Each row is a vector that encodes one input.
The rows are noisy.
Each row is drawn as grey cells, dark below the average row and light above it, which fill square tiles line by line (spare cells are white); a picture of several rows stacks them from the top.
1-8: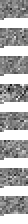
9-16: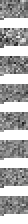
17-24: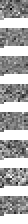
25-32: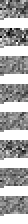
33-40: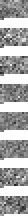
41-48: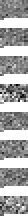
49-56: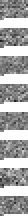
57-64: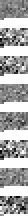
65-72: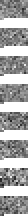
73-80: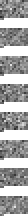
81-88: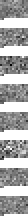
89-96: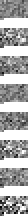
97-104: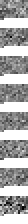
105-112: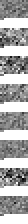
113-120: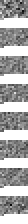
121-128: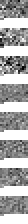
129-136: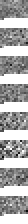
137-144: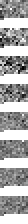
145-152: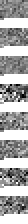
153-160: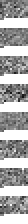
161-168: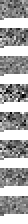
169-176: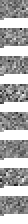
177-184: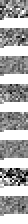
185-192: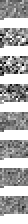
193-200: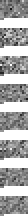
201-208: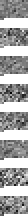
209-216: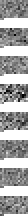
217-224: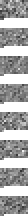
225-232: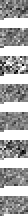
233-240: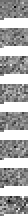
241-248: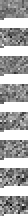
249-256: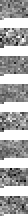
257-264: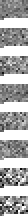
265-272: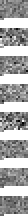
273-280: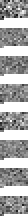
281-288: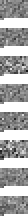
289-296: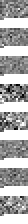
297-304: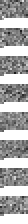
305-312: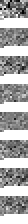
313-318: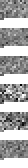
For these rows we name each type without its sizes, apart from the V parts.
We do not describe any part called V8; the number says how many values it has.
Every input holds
a point on a line, together with either a fixed value, or a label and a value of V8.
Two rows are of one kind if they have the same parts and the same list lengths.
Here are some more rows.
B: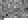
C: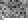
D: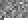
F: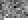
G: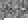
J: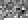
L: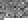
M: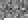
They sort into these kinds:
B, G, J, M
C, D, F, L

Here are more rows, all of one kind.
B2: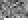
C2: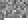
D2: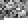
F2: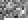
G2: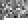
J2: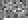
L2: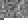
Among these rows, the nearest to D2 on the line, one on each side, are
F2 and J2.
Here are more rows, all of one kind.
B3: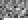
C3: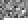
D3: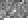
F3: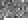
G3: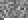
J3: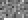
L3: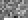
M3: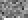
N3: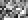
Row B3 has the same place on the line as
C3 and L3.
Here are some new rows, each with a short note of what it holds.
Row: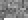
a point on a line
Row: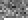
a label, a point on a line and a value of V8
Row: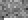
a point on a line
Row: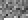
a point on a line
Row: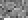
a label, a point on a line and a value of V8
